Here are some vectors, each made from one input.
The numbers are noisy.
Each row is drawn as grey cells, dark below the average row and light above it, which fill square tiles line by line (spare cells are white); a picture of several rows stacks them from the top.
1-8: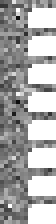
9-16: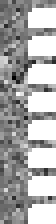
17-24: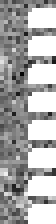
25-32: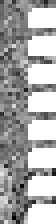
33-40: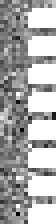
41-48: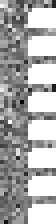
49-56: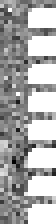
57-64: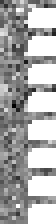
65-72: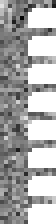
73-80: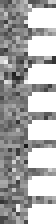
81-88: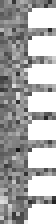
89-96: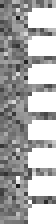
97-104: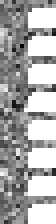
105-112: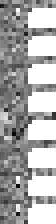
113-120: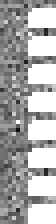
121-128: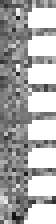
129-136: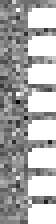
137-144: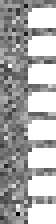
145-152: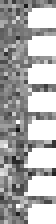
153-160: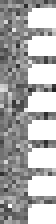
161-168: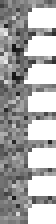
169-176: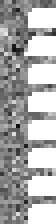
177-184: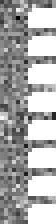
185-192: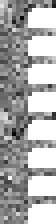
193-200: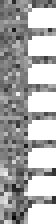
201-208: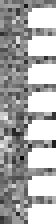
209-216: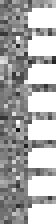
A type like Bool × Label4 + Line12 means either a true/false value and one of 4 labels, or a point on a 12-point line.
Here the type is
Bool × Bool × Bool + List2(Line4 × Line4 + Line11).
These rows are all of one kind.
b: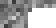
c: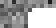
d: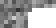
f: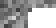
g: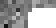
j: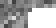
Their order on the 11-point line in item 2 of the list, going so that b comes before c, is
g, d, b, j, c, f.
